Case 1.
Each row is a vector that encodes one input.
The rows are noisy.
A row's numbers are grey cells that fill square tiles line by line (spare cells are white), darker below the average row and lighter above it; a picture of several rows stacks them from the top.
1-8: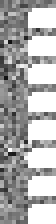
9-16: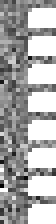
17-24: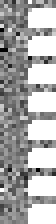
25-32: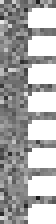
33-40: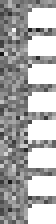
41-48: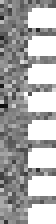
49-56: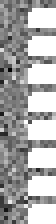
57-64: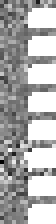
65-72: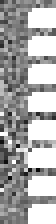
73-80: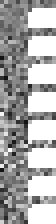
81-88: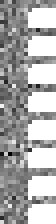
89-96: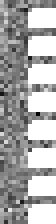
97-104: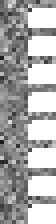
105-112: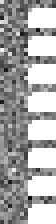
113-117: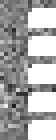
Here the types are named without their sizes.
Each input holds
either two labels, or a point on a line.
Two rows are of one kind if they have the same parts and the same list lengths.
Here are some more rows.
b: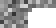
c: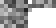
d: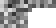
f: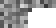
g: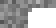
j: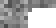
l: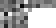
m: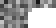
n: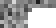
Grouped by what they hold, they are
b, c, d, f, g, j, l
m, n

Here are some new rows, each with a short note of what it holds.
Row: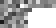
a point on a line
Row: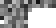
two labels
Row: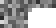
two labels
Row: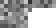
a point on a line
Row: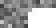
two labels
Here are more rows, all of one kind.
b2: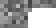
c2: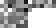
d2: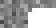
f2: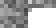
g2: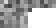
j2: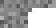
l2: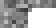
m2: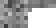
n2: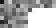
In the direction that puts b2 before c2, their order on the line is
m2, g2, b2, d2, n2, l2, f2, j2, c2.
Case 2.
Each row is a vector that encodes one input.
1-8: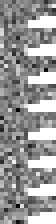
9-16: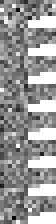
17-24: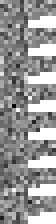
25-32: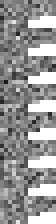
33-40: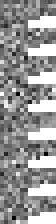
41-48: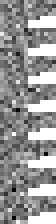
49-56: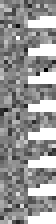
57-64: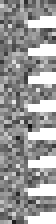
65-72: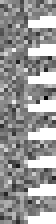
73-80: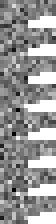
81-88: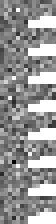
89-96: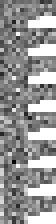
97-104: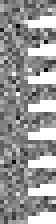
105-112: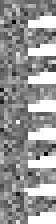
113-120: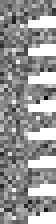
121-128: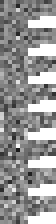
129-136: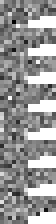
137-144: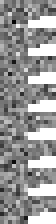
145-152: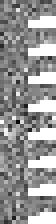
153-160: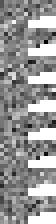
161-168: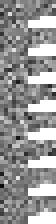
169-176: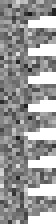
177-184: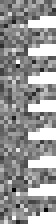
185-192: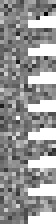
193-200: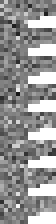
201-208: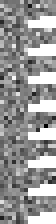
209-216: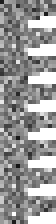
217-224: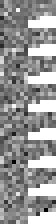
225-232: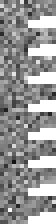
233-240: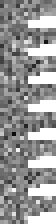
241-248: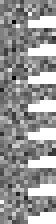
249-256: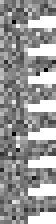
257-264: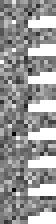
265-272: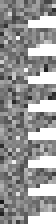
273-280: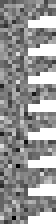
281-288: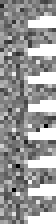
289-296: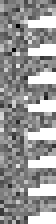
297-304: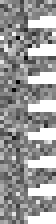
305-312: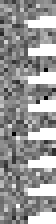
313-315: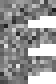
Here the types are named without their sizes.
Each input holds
a list of points on a line.
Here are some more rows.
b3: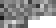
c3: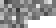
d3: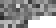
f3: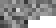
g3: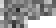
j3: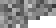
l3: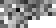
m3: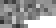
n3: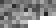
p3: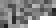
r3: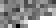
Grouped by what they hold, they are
b3, d3
c3, g3, j3
f3, m3, n3, p3, r3
l3

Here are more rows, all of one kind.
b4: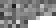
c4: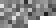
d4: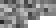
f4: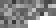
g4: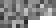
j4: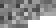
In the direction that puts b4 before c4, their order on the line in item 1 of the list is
f4, b4, g4, j4, c4, d4.
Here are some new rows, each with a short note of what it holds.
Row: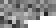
a list of three items
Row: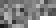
a list of three items
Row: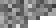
a list of one item
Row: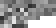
a list of two items
